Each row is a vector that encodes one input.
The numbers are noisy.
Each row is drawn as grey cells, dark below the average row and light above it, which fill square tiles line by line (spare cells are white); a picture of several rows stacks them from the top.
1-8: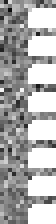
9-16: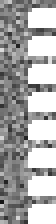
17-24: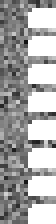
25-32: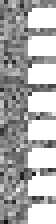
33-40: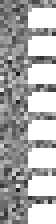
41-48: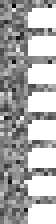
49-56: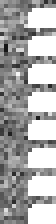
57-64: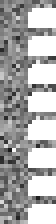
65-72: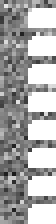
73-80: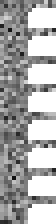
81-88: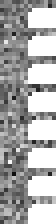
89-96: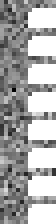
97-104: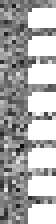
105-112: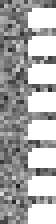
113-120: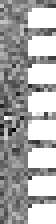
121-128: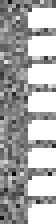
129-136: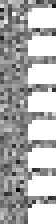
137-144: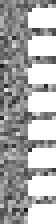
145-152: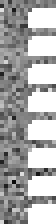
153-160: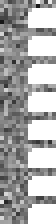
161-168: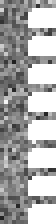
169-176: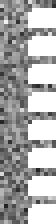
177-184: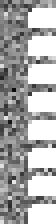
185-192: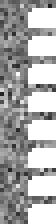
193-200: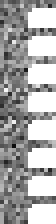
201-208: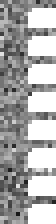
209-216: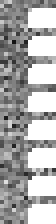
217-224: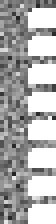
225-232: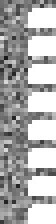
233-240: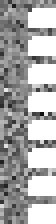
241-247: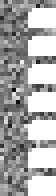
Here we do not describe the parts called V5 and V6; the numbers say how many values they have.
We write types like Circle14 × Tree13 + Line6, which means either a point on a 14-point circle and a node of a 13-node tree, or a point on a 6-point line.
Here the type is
Bool × Line8 × V5 × V6.
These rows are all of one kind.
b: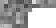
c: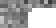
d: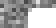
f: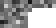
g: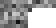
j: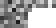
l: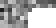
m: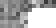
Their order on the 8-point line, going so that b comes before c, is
b, j, d, g, m, f, l, c.
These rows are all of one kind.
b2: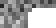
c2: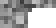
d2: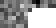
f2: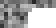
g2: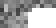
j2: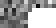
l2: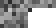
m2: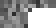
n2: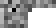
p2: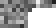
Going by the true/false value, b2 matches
f2 and g2.
